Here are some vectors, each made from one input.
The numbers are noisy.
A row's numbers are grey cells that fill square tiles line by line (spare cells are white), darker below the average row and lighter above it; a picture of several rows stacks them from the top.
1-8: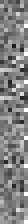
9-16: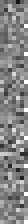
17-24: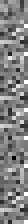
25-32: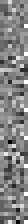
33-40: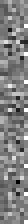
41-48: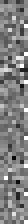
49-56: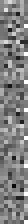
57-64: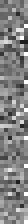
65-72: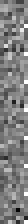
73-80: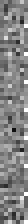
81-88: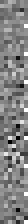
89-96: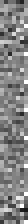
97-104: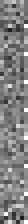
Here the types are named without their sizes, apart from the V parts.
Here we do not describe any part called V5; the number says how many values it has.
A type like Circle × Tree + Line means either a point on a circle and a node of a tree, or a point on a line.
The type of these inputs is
Line × List(Bool × V5).
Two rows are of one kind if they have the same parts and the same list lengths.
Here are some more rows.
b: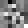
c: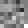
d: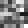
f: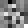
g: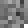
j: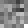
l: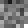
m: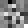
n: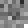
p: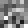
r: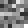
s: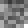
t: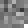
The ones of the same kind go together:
b, d, f, m, r
c, g, j, n, t
l, p, s

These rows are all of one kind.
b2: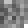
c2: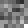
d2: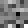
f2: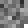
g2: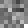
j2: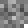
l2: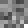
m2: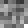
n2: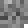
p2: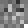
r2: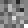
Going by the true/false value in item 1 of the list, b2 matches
g2, j2, p2 and r2.
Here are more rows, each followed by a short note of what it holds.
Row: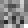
a point on a line, together with a list of one item
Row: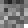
a point on a line, together with a list of one item
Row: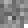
a point on a line, together with a list of two items
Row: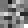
a point on a line, together with the empty list
